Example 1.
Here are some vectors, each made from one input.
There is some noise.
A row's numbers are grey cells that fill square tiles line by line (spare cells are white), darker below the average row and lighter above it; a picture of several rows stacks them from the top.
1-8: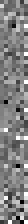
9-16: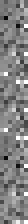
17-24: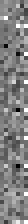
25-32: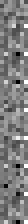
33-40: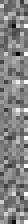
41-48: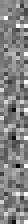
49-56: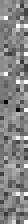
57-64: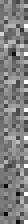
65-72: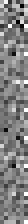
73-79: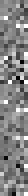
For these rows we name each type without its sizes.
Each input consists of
either a fixed value, or three true/false values.
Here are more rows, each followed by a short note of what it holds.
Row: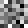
a fixed value
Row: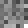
three true/false values
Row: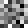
a fixed value
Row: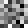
a fixed value
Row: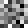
a fixed value
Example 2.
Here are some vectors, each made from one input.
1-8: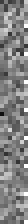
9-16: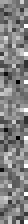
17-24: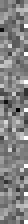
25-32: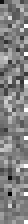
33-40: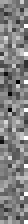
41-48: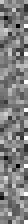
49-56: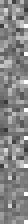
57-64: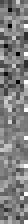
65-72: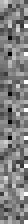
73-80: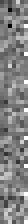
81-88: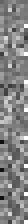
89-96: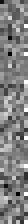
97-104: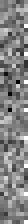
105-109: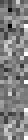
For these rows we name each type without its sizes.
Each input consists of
a node of a tree.
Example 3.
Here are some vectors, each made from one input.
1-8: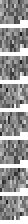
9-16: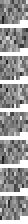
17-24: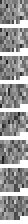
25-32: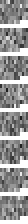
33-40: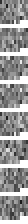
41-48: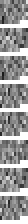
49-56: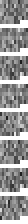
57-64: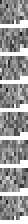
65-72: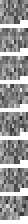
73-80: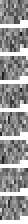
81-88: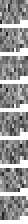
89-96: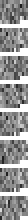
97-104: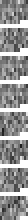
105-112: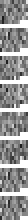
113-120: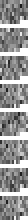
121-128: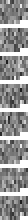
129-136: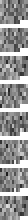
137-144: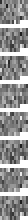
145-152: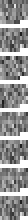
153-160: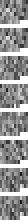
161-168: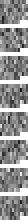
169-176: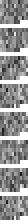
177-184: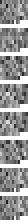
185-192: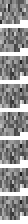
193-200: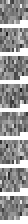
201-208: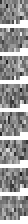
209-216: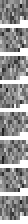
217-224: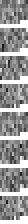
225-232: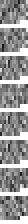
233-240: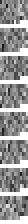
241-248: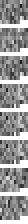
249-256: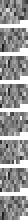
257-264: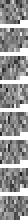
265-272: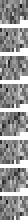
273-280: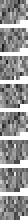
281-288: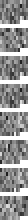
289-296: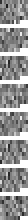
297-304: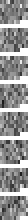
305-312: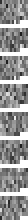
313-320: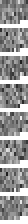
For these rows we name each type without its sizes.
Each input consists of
a point on a circle.
